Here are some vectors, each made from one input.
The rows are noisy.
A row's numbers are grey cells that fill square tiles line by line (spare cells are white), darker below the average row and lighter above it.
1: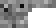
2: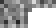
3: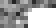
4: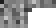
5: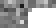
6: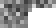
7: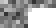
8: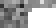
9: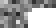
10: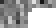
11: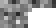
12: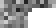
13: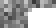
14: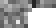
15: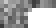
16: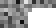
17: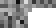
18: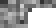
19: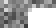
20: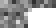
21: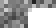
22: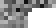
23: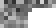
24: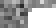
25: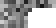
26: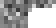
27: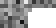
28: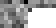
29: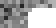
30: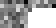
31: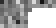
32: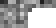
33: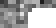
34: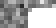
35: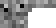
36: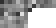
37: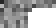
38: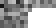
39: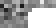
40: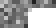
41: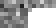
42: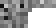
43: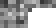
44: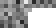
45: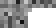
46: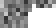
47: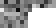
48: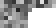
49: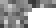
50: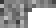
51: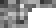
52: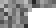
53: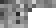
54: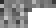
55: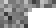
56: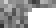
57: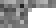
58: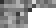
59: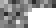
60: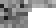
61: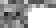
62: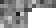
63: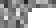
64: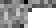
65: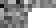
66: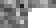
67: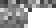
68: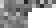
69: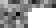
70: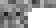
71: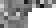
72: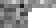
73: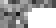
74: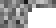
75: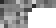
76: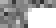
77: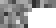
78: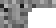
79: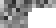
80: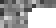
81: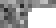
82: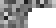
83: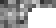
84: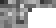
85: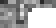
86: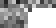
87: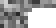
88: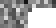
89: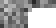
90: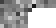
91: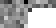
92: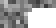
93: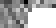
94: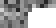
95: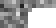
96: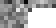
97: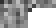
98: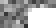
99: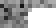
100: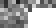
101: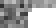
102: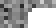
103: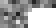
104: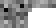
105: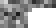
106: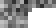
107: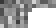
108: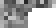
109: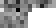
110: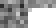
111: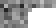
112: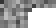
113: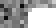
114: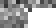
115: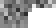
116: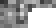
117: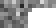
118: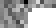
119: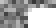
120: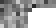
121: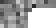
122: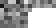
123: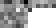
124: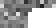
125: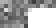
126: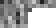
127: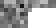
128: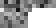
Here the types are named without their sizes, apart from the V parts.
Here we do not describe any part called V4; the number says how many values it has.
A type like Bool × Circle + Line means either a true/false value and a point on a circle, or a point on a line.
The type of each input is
Label × List(Bool × V4).
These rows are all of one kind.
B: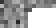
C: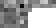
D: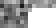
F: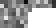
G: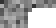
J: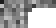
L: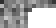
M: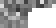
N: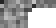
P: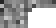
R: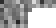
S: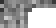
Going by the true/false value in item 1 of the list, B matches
C, D and R.
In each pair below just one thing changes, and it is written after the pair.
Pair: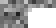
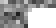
the true/false value in item 2 of the list
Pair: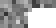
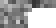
the value of V4 in item 1 of the list
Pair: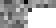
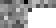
the true/false value in item 2 of the list
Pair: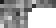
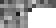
the true/false value in item 1 of the list
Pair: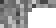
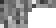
the true/false value in item 2 of the list
